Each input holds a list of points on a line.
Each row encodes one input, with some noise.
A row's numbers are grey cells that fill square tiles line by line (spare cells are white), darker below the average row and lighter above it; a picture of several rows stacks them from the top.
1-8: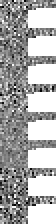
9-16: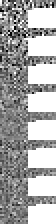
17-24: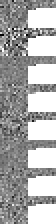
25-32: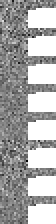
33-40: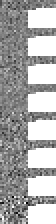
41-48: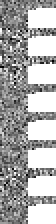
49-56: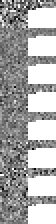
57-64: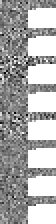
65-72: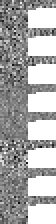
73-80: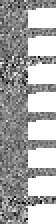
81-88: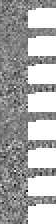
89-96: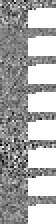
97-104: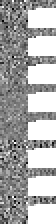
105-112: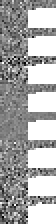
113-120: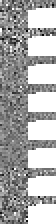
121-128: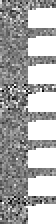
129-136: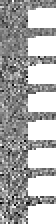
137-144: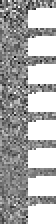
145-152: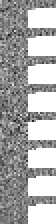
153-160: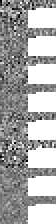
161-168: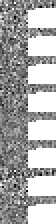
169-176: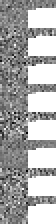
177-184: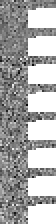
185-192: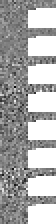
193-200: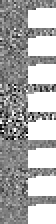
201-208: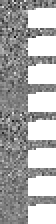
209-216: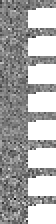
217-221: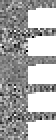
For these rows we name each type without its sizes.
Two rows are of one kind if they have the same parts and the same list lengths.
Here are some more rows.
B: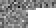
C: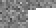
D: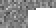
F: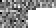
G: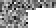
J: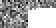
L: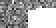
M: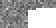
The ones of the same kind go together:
B, D, G, J, M
C, L
F

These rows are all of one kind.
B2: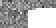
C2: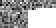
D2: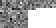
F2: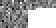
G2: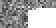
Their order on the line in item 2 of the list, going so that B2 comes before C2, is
F2, B2, D2, G2, C2.
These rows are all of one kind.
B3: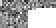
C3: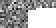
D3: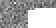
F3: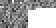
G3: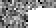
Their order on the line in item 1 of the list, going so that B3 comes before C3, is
G3, B3, F3, C3, D3.
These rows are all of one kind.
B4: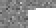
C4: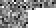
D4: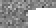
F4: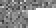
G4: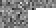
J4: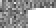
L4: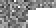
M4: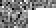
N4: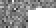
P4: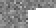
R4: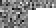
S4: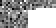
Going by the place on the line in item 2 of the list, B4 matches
C4, D4 and J4.
